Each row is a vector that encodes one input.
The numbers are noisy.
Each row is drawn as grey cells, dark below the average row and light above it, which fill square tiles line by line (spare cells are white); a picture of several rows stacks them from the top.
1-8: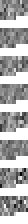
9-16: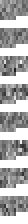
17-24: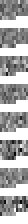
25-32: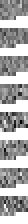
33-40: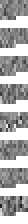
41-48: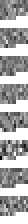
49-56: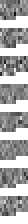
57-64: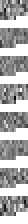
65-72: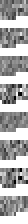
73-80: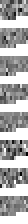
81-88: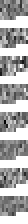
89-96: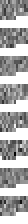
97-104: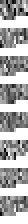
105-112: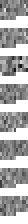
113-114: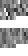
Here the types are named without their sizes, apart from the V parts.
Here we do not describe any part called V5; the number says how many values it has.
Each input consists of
a value of V5, together with either a point on a line, or a node of a tree.
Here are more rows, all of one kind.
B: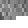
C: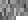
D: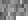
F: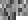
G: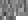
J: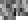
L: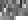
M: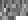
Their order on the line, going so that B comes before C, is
B, D, M, L, G, C, J, F.
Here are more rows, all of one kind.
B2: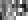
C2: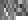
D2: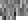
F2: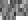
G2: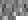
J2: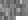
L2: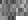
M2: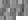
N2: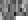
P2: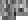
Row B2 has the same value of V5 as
C2, D2, J2 and M2.
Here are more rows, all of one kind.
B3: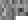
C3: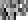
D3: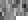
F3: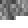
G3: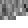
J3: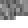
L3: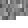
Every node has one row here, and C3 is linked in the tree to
B3.
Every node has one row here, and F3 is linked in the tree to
G3 and J3.
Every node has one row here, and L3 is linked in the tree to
D3.
